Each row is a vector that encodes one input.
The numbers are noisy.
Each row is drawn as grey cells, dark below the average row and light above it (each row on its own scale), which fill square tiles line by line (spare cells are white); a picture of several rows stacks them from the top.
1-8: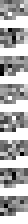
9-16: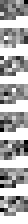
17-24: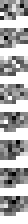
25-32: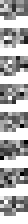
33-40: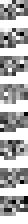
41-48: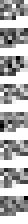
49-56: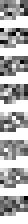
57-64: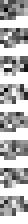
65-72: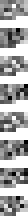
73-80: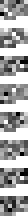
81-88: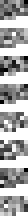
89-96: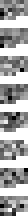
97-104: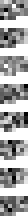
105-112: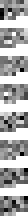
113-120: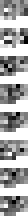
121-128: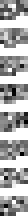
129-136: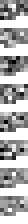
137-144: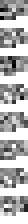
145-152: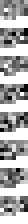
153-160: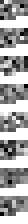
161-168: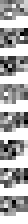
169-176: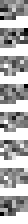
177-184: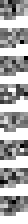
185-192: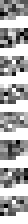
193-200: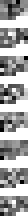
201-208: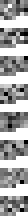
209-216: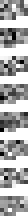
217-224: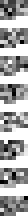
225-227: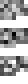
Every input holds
one of 10 labels.
